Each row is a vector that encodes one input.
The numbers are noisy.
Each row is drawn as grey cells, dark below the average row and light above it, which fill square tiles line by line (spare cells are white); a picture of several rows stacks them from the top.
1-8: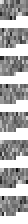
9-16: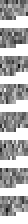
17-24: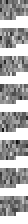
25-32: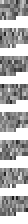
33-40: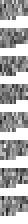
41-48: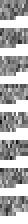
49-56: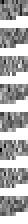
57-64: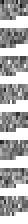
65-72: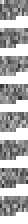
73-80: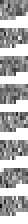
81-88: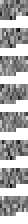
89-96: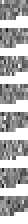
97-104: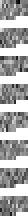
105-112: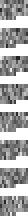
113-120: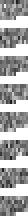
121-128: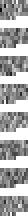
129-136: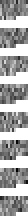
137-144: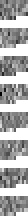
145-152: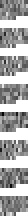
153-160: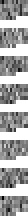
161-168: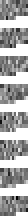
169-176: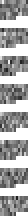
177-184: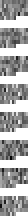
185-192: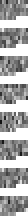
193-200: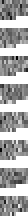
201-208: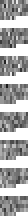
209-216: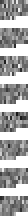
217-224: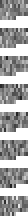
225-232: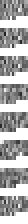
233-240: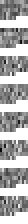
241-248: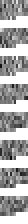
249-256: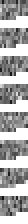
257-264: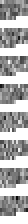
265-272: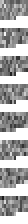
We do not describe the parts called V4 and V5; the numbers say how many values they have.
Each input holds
a true/false value, a value of V4 and a value of V5, together with a list of up to two points on a 9-point circle.
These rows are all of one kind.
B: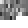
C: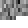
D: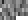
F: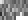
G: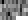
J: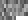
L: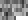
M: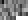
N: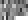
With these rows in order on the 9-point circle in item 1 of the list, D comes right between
F and M.
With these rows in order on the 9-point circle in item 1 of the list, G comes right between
J and L.
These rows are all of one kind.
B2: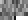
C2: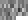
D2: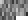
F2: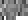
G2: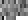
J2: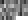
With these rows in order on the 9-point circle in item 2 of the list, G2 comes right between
C2 and F2.
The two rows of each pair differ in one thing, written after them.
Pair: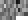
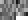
the place on the 9-point circle in item 1 of the list
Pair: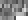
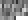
the value of V5
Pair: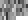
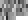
the true/false value
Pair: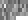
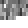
the value of V5
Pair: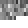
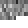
the place on the 9-point circle in item 2 of the list
